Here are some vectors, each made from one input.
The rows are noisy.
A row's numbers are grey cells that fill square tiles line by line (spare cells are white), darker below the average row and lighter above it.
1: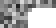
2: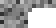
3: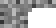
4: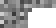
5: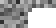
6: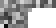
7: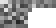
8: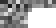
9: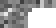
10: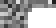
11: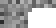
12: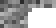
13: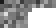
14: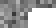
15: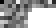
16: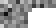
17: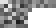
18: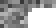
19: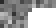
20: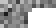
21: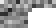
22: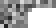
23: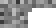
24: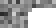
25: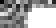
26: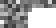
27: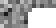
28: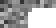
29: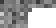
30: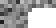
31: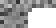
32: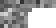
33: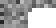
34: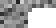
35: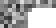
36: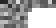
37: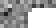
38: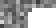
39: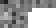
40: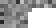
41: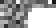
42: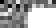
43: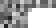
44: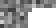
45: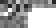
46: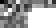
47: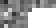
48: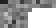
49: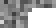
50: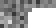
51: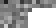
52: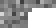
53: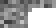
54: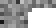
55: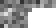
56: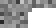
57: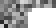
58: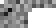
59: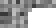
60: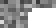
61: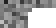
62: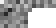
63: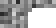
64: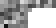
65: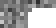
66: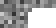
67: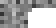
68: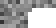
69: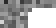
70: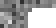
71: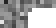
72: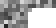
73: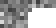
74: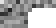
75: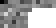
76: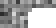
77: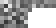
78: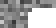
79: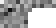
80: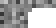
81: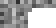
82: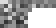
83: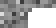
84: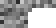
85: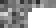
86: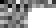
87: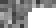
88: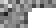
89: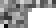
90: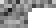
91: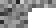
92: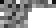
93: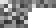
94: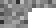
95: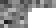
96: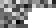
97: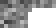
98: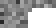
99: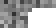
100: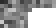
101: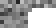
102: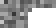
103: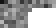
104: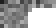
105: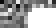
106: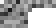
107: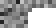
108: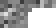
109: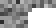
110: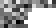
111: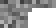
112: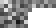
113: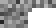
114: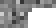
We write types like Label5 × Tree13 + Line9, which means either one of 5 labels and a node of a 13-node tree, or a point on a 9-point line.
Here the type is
Bool × List2(Line7).
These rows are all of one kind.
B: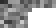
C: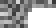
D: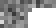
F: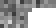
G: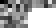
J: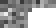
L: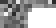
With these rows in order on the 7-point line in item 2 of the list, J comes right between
C and L.
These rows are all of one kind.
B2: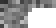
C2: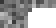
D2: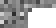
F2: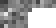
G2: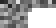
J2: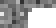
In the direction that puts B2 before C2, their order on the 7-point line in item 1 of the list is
B2, F2, C2, G2, D2, J2.
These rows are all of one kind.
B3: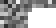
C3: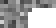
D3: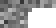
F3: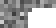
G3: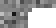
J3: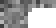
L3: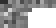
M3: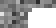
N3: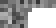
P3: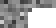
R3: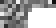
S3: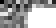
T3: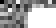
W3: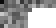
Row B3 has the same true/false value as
R3, S3 and T3.
